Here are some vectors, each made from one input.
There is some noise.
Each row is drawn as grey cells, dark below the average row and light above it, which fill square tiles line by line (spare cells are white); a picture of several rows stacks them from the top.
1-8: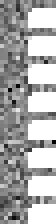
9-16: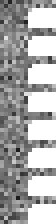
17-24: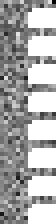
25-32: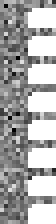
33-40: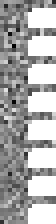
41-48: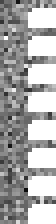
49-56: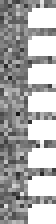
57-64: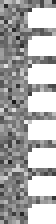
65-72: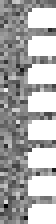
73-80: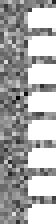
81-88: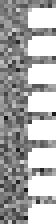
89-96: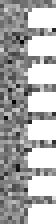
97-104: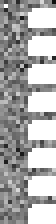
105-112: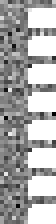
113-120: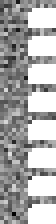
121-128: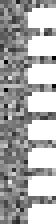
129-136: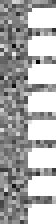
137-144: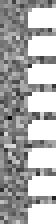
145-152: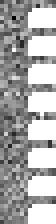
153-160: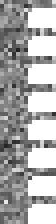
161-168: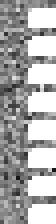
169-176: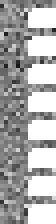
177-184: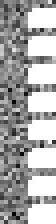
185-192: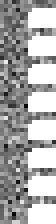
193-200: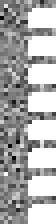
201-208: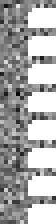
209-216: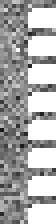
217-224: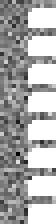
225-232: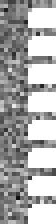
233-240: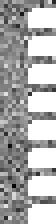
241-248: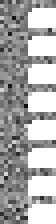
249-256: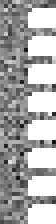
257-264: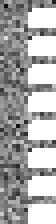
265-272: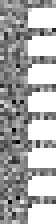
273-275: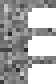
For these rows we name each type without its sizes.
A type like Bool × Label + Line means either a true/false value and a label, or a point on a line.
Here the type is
(Circle + Line) × Line.
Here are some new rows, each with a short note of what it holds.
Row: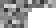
a point on a circle and a point on a line
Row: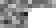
a point on a circle and a point on a line
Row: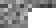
a point on a circle and a point on a line
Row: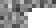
a point on a circle and a point on a line
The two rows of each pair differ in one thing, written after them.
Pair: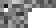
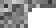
the place on the line
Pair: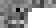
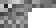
the place on the circle
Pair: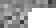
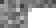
the place on the line
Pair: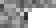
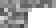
the place on the line
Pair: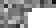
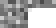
the place on the circle
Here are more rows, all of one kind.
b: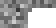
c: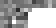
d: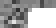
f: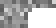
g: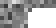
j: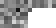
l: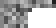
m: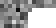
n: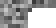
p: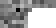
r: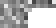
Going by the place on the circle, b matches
d, m, n and p.
